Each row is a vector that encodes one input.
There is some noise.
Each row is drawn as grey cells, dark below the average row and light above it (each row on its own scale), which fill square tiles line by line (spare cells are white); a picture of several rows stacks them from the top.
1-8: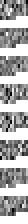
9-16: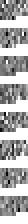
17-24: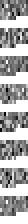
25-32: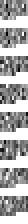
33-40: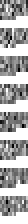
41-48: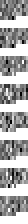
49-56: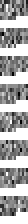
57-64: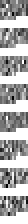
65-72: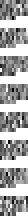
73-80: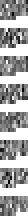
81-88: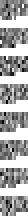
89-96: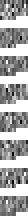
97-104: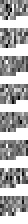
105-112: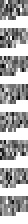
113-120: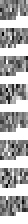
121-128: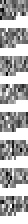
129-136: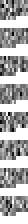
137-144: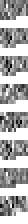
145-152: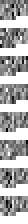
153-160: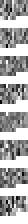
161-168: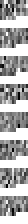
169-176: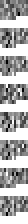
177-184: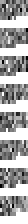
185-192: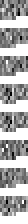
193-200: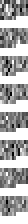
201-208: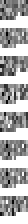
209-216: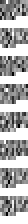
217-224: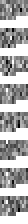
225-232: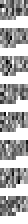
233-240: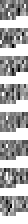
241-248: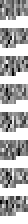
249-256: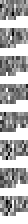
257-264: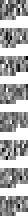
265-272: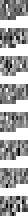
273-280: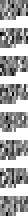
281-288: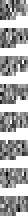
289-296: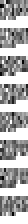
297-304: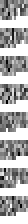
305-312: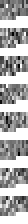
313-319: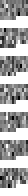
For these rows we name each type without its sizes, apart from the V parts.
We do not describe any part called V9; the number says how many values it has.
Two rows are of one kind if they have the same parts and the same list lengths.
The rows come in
4 kinds.
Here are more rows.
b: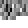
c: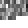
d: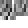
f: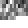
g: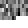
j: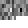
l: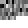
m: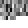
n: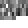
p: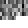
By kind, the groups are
b, d, m
c, g, j, l, n
f
p

